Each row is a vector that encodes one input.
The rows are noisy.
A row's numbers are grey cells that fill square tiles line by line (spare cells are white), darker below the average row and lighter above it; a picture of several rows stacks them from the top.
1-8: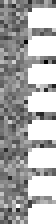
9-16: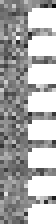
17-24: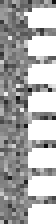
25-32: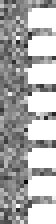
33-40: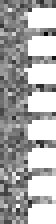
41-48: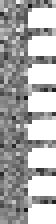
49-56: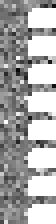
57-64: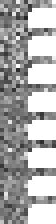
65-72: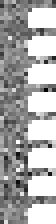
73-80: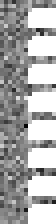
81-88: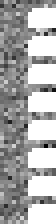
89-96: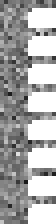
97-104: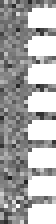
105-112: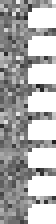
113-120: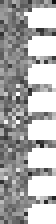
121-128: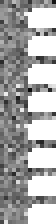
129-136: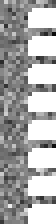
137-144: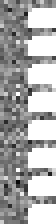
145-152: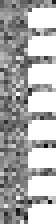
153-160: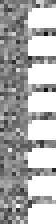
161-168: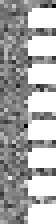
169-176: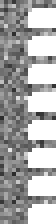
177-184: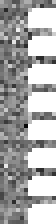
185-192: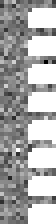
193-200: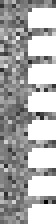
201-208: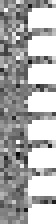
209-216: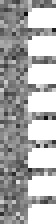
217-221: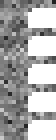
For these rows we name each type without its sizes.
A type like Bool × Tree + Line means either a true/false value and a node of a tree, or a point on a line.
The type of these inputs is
Bool × Bool × Bool × Bool × Bool + Line.
